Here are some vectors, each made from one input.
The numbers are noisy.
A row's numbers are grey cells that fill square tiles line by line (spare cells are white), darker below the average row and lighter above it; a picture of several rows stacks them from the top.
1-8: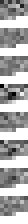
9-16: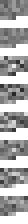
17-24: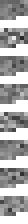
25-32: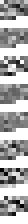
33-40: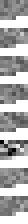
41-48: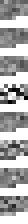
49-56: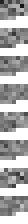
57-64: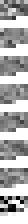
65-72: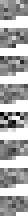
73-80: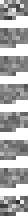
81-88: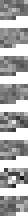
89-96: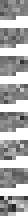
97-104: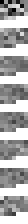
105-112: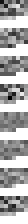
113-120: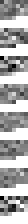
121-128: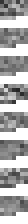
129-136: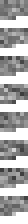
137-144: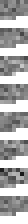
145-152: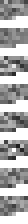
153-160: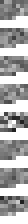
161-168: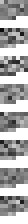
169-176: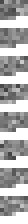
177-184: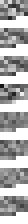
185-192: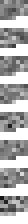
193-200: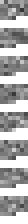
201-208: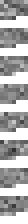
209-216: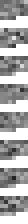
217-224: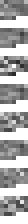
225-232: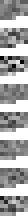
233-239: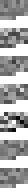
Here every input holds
either a point on a 7-point line and a true/false value, or a list of up to two points on a 5-point line.
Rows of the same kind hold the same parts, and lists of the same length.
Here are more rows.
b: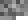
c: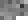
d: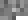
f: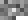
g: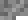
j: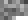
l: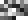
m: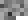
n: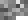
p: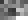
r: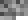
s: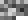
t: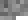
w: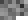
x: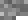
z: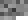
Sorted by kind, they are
b, d, f, g, r, t, z
c, l, s, w, x
j, n, p
m

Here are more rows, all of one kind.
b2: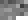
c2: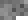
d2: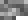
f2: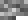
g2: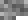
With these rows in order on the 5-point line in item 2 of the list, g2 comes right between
d2 and f2.
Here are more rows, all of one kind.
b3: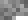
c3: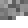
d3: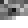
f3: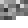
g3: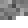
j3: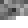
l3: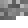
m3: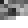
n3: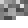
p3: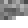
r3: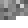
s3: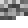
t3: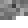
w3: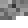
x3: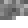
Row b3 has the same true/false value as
f3, n3, p3 and r3.
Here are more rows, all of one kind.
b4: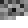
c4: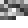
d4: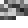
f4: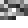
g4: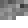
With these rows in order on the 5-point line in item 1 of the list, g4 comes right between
c4 and d4.
